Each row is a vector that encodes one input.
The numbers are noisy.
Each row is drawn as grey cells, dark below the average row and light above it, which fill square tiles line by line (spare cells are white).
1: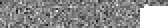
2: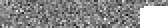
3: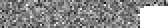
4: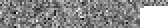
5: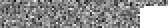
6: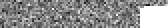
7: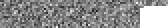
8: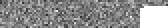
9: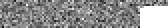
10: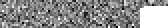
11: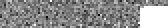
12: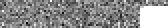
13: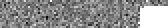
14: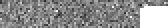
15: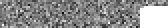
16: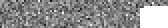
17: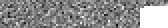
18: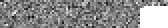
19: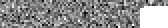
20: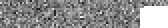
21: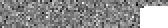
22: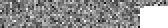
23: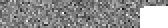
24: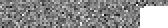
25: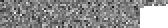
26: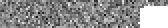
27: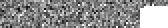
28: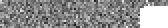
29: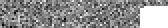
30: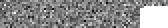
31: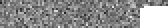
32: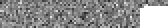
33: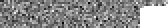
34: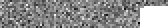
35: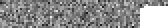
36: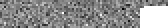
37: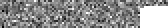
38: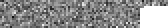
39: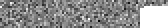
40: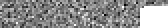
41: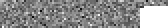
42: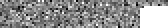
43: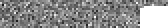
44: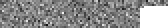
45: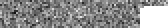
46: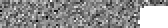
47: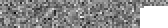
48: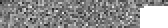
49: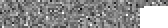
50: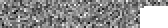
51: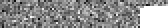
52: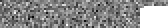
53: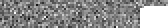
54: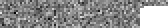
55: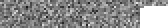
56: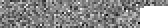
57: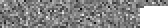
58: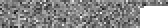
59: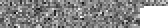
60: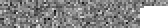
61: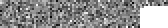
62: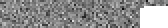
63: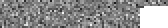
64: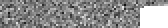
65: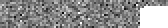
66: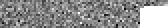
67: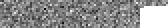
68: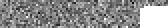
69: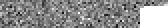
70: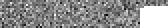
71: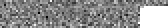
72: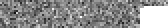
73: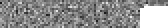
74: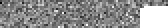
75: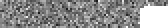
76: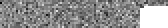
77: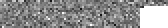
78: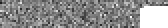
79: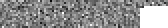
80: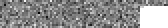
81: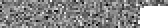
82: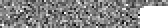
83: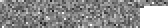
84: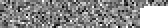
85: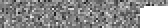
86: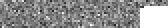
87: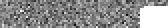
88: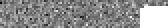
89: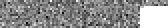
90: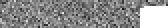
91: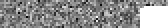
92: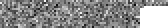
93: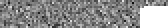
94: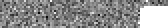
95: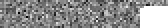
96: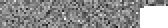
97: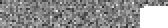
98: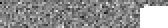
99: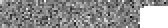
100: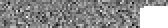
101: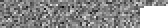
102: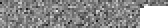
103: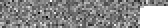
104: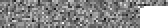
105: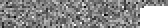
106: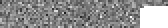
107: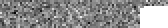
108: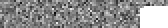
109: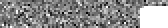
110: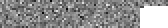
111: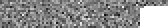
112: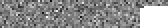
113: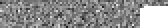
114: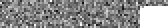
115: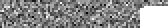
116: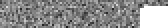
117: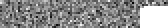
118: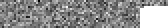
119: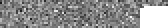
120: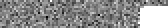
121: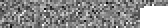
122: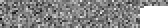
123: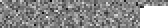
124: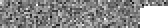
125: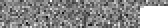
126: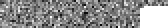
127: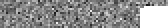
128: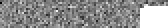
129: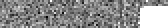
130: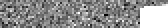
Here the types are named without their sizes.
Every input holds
either a label and a node of a tree, or a point on a line and three true/false values.
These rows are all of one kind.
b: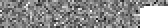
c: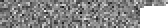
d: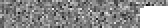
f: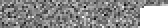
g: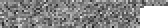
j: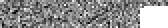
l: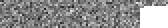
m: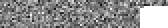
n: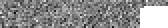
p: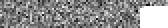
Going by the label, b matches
d, m and p.
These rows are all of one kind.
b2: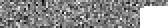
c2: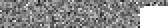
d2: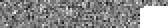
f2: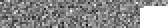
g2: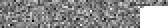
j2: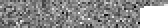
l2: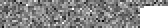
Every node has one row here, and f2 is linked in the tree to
j2.
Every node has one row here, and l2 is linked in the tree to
c2, g2 and j2.
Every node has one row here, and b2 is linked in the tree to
c2.
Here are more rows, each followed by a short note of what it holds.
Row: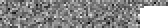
a label and a node of a tree
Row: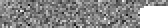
a point on a line and three true/false values
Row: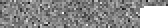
a point on a line and three true/false values
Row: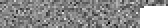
a point on a line and three true/false values
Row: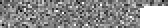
a point on a line and three true/false values
